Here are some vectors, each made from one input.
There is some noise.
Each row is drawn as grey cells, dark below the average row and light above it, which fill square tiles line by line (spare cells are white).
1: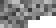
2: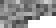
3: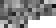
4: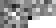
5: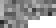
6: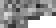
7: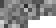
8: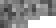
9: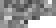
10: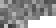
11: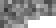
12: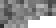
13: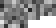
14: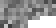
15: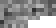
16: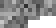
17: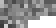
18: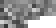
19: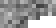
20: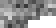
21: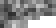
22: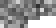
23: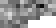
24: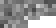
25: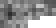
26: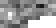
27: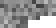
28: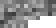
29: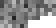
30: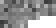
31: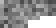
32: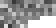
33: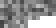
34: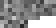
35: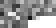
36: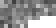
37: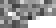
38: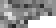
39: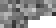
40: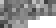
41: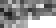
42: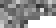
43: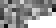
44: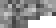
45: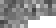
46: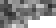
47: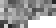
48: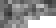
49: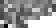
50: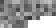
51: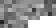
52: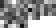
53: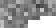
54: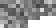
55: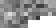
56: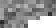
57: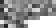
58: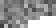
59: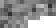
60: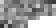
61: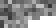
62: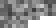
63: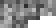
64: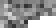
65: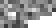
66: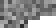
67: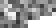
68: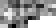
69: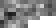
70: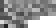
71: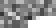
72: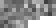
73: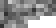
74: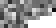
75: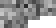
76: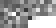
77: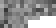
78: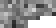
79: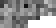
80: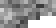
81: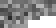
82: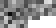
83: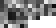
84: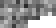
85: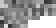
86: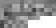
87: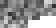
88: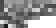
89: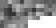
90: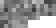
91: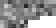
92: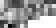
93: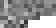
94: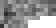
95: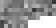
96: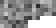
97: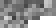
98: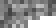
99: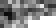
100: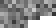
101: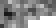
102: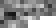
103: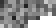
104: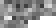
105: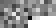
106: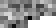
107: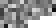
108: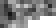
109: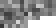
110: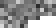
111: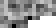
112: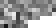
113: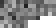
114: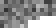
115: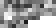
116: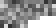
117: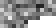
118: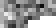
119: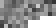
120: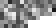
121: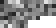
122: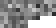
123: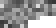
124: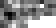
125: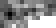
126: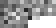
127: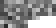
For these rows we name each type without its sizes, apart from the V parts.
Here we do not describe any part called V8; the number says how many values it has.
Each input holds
either a point on a line, or a node of a tree, or a value of V8.
